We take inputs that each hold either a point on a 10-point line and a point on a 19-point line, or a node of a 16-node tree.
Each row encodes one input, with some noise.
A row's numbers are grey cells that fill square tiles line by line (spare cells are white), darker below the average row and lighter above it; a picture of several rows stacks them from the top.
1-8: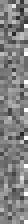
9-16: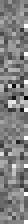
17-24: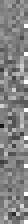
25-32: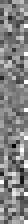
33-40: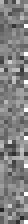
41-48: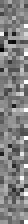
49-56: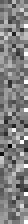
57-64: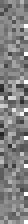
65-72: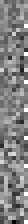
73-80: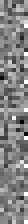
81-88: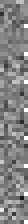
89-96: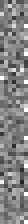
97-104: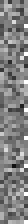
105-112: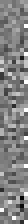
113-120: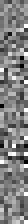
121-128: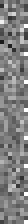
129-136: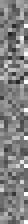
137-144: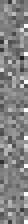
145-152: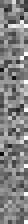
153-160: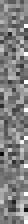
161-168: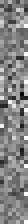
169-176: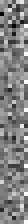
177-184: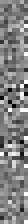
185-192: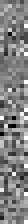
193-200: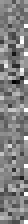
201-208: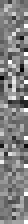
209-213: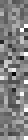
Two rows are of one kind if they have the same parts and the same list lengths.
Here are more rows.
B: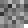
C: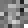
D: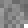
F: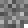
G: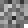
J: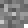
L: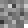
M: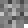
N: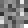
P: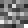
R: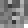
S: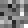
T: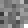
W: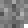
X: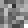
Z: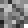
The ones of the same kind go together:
B, C, F, P, R, S
D, G, J, L, M, N, T, W, X, Z

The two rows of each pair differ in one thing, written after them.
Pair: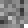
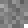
the place on the 10-point line
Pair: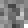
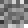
the place on the 10-point line
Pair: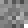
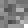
the place on the 19-point line
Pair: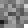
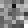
the place on the 19-point line
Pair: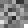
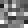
the place on the 19-point line
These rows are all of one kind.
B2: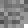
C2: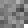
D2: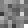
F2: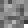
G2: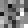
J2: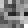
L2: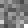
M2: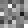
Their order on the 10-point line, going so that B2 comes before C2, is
B2, L2, G2, J2, C2, M2, D2, F2.
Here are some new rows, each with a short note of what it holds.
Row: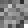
a node of a 16-node tree
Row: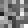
a point on a 10-point line and a point on a 19-point line
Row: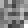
a node of a 16-node tree
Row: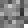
a point on a 10-point line and a point on a 19-point line
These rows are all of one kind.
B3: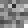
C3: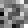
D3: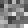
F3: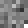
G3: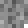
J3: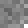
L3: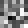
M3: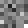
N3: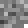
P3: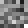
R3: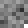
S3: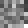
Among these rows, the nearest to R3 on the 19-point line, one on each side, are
C3 and M3.
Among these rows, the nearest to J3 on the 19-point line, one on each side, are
D3 and P3.
